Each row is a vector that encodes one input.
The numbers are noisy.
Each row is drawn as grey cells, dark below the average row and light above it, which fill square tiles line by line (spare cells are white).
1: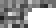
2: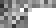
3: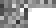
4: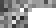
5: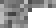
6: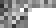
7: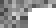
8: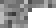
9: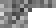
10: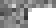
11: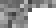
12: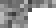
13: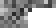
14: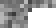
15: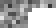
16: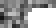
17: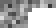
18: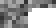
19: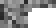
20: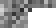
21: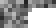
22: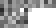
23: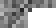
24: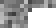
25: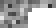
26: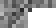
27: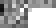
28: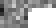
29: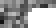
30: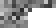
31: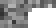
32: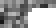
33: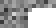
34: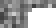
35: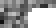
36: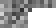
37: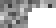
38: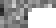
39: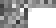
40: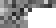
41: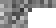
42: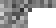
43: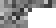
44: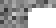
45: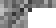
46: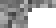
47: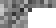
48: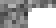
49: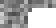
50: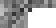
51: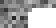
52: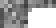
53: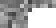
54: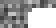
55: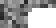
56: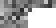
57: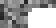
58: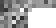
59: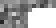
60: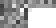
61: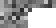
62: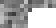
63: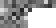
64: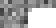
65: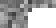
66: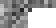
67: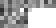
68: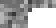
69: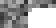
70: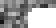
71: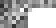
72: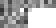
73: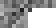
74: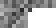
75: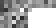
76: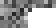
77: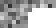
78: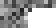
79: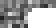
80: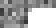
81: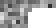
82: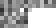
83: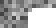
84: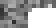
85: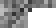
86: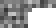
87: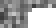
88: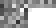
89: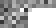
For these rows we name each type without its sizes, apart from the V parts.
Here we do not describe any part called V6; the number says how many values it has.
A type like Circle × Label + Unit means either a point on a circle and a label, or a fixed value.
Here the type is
Line × (Line + V6).
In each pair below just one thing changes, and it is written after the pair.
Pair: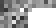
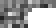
the place on the line
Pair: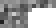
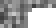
the value of V6
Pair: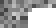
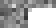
the value of V6
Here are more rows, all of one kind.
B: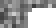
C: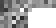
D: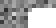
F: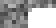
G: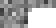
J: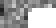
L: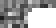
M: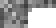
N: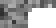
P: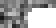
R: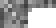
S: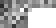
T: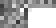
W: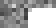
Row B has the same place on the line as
F, M, N and R.
